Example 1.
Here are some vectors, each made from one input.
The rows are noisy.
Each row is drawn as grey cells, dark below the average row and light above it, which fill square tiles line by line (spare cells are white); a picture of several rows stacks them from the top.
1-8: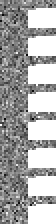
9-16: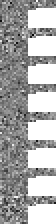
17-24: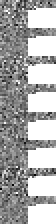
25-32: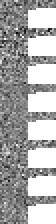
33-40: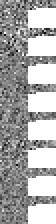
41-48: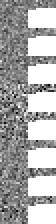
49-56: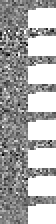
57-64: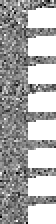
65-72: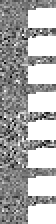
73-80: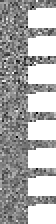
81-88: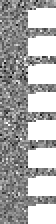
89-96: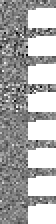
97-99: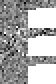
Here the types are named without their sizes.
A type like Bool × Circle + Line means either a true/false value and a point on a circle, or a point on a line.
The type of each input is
List(Circle).
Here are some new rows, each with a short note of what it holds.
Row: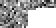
the empty list
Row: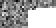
a list of one item
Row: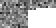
a list of one item
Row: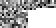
the empty list
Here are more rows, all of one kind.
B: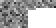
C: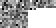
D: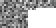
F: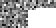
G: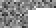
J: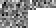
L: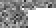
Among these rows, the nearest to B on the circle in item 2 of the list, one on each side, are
D and G.
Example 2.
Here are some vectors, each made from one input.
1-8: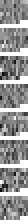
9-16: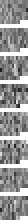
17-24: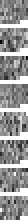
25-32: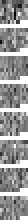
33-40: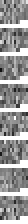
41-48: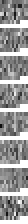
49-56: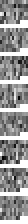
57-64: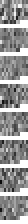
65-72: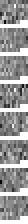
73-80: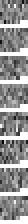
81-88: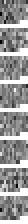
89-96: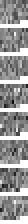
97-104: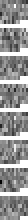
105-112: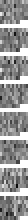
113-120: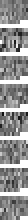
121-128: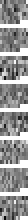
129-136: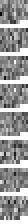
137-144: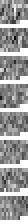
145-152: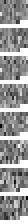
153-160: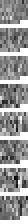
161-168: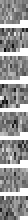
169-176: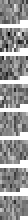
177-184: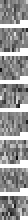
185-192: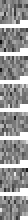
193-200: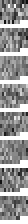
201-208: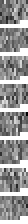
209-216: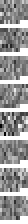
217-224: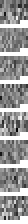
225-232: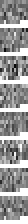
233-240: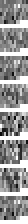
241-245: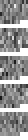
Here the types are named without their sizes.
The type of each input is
(Bool × Bool × Bool × Bool + Unit) × Line.
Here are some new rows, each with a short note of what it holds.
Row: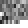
a point on a line
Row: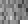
a point on a line and four true/false values
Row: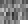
a point on a line
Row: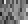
a point on a line
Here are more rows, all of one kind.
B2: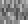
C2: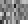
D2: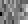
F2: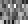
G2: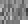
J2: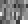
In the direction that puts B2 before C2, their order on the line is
D2, F2, G2, B2, C2, J2.
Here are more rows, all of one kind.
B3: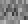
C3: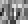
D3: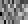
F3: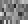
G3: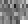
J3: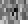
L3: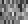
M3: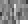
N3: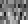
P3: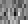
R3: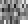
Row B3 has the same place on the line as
J3, N3 and P3.
